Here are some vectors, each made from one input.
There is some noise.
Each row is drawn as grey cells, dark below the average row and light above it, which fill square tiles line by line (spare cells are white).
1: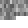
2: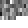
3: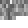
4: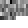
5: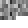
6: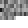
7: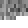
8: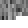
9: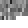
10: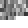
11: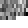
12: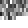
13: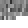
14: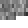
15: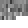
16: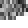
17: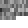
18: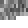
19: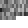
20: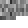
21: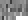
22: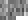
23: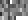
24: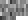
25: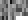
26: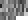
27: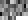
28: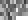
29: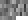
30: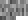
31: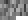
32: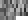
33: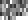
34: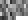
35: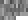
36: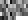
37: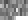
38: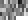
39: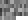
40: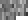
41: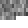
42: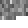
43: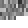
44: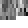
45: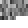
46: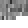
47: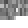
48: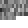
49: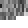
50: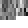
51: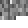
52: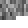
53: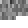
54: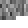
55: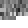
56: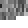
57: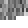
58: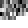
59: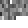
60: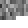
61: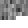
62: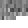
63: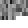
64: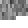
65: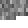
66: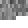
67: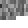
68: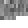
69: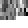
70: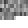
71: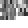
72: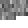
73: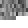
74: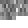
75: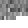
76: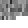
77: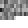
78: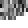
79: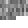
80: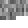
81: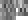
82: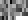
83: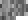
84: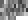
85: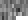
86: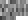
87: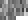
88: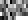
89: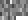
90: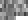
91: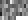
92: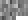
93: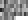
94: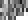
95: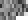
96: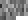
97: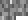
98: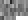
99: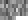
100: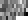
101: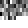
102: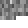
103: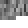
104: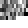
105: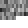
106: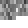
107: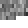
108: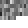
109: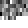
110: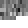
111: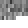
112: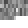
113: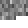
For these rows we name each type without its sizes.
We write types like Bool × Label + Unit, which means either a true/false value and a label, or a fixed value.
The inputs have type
Bool × Bool × Bool + Circle.
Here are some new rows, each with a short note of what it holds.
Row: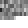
three true/false values
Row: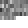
three true/false values
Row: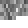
three true/false values
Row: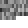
three true/false values
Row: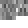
three true/false values
